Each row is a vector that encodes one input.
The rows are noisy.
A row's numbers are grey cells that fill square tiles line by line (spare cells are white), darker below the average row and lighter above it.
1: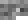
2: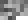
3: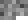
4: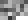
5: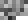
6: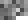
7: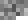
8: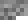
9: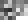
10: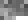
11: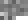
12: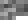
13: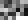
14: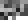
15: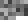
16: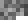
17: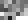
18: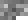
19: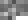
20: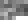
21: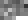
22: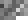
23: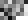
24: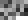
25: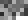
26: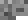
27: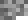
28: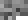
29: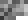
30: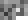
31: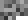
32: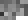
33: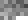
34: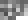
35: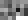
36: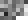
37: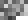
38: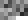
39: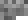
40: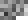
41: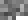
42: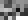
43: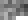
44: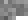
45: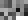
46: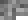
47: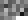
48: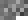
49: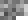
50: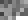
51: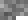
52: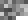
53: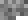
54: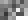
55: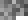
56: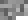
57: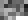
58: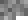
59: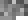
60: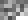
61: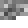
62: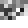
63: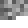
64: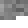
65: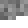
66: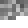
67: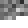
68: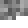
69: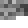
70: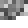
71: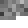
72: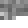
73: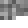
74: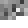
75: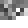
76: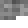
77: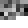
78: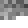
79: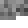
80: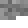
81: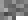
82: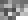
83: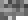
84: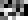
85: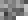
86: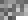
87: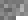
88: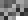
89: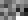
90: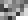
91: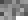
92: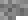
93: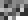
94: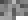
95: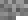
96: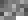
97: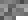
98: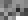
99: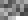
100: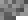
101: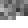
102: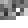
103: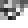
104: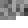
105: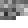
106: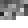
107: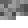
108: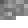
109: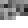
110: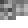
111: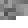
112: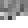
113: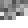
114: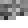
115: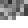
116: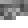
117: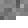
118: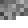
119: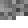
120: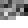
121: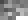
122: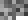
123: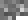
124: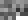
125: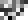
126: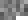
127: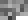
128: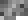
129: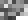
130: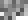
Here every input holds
a node of each of two 9-node trees and four true/false values.
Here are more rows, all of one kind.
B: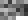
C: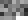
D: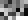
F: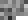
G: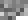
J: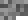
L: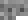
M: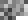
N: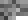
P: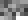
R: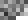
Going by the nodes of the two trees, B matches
G and J.
